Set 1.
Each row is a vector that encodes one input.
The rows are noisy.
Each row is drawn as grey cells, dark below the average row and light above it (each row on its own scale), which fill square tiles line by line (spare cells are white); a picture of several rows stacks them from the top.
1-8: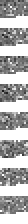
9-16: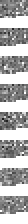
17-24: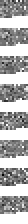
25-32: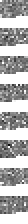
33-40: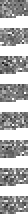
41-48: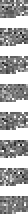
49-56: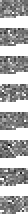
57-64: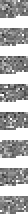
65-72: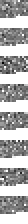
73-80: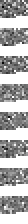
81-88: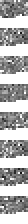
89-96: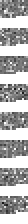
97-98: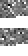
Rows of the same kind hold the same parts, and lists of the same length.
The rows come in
2 kinds.
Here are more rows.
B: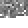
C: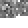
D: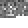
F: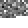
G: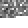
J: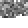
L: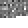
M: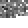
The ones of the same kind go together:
B, C, F, G, J, M
D, L

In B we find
four true/false values.
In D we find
a node of a 12-node tree.
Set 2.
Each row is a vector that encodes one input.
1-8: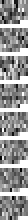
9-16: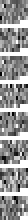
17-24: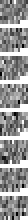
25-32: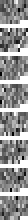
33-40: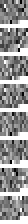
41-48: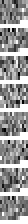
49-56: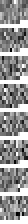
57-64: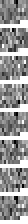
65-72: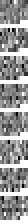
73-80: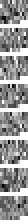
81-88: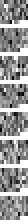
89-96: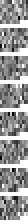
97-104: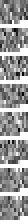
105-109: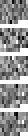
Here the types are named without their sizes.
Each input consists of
a point on a line, together with either a fixed value, or three true/false values.
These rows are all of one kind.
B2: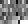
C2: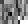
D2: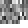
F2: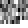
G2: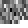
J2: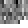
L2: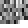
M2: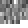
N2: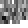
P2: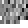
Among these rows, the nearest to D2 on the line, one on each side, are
F2 and M2.
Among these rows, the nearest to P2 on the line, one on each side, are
F2 and L2.
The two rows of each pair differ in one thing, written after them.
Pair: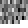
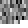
one of the three true/false values
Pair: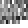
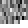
one of the three true/false values
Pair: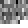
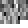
the place on the line
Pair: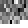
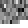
one of the three true/false values
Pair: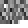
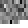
one of the three true/false values
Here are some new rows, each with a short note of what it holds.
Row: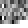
a point on a line
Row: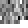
a point on a line and three true/false values
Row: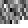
a point on a line and three true/false values
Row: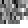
a point on a line
